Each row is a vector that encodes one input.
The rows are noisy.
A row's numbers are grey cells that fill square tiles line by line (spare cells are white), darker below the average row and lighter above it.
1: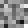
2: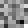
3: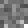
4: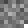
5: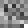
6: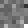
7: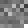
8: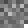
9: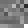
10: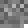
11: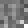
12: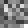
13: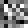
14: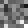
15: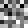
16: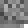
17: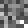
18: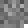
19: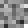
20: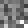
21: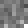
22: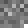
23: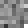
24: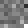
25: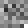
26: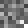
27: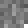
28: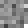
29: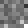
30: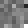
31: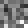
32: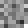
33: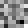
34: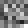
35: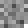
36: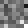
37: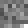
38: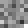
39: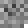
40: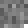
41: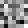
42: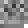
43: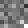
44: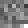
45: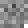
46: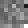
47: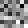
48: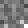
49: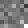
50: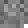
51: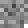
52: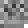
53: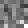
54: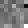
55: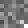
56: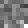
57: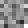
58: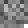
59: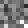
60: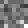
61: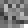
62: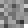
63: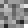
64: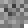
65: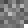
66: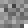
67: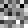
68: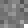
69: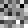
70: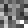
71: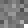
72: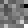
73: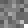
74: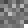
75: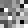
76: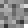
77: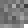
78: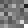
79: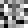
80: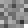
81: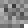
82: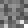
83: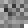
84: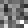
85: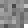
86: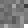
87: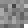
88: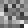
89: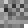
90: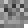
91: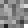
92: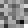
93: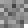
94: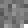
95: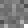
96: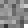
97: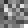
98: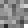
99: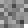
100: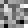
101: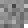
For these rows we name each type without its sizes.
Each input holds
a list of points on a line.
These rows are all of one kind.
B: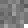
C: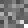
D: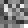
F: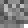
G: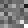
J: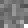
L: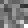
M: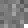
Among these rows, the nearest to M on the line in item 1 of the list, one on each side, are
B and F.
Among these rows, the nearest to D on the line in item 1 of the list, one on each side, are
F and G.
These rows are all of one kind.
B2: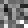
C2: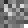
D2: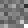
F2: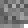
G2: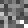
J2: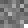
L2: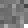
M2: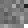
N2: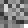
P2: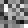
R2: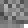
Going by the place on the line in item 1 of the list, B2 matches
F2, L2, M2 and R2.
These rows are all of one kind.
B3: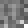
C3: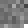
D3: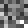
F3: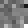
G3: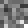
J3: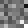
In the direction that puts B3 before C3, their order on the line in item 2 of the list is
B3, G3, D3, C3, F3, J3.
